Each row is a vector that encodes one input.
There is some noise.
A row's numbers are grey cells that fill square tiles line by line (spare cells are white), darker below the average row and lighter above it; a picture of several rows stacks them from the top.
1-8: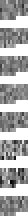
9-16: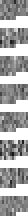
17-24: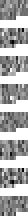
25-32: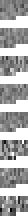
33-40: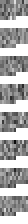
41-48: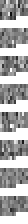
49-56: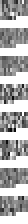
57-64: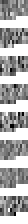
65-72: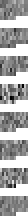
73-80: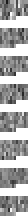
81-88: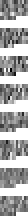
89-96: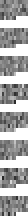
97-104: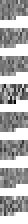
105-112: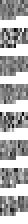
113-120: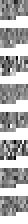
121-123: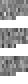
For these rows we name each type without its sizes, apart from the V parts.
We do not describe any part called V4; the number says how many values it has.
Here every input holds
either a label, or a true/false value and a value of V4.
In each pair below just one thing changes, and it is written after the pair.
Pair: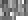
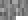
the true/false value
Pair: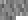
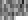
the value of V4
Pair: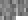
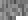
the value of V4
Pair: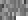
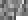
the value of V4
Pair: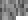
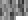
the true/false value
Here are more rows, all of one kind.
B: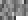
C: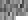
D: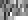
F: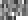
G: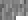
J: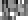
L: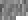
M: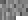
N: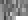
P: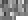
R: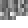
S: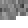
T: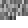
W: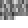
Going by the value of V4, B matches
F, G and L.
